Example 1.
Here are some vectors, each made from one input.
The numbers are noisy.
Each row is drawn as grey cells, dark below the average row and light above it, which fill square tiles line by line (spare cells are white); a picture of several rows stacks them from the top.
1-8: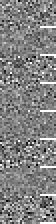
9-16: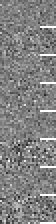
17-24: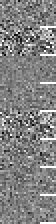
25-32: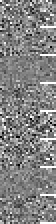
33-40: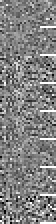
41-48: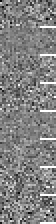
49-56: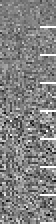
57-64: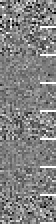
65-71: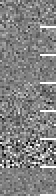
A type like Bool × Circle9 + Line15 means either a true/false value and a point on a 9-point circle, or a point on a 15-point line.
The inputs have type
(Circle9 + Unit) × Label7.
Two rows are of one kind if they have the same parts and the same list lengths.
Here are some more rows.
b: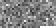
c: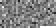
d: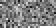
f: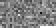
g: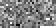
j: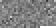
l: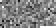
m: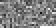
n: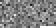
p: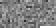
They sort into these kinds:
b, c, g, j, l, n, p
d, f, m

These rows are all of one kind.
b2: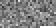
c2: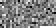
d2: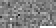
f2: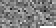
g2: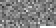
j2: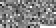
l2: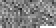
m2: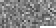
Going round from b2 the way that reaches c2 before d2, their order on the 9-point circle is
b2, f2, m2, c2, l2, g2, j2, d2.
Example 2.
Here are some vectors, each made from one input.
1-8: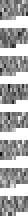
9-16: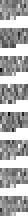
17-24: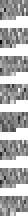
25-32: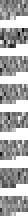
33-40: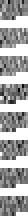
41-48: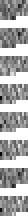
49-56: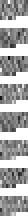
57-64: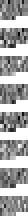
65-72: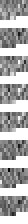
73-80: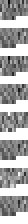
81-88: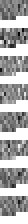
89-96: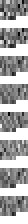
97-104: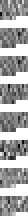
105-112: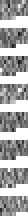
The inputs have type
Bool × (Circle11 + Unit).
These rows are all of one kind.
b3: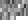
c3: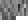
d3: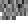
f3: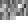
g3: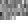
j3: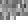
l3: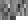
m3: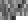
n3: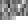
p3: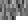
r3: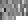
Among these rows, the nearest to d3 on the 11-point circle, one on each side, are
b3 and j3.
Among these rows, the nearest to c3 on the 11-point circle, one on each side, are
g3 and l3.
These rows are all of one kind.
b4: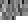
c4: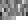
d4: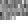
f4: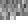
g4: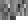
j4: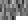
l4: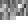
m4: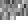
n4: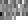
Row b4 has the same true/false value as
g4 and j4.
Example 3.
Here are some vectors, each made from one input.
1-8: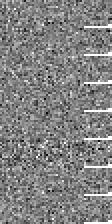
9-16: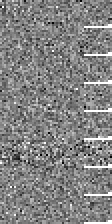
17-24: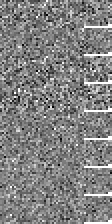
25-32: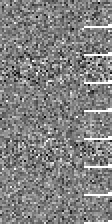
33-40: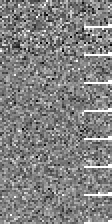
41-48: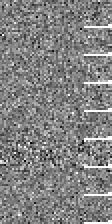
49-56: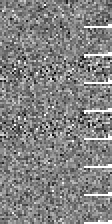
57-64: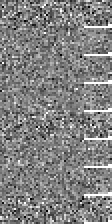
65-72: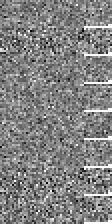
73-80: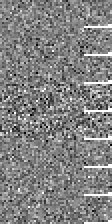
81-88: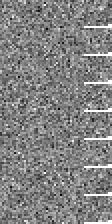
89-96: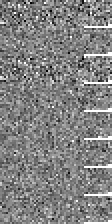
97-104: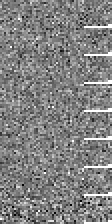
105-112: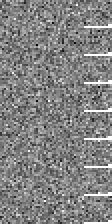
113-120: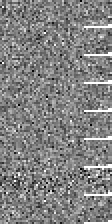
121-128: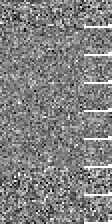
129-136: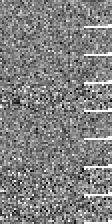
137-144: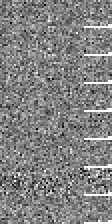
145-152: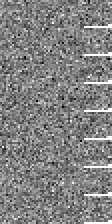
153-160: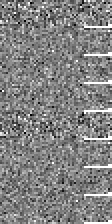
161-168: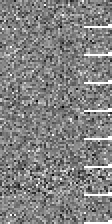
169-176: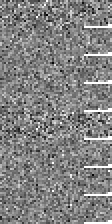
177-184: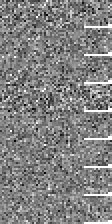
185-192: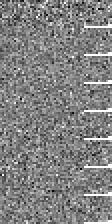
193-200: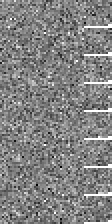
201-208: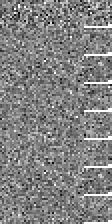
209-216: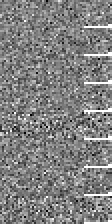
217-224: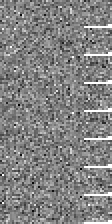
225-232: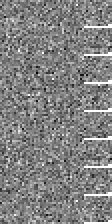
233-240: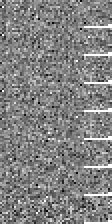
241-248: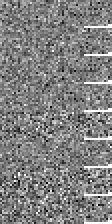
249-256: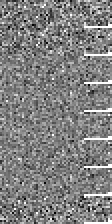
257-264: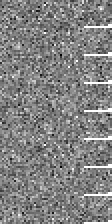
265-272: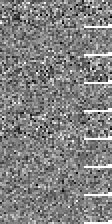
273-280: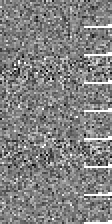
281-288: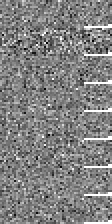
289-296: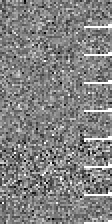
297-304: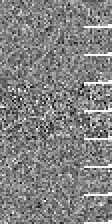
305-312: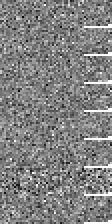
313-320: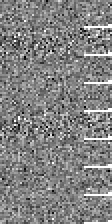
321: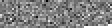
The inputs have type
(Bool × Bool × Bool × Bool + Unit) × Line19.
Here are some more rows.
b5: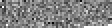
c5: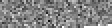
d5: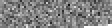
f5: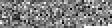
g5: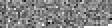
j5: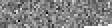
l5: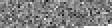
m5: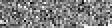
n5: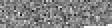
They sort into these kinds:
b5, c5, d5, g5, j5, l5, n5
f5, m5

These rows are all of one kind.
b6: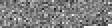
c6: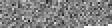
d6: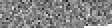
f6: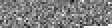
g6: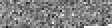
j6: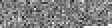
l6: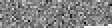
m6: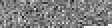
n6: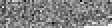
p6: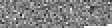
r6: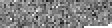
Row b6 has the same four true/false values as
c6, d6, g6 and p6.
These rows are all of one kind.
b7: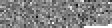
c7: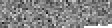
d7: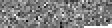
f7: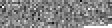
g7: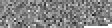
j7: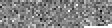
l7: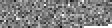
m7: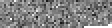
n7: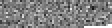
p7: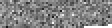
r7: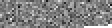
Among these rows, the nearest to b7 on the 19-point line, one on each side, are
n7 and p7.
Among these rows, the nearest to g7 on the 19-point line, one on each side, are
j7 and m7.
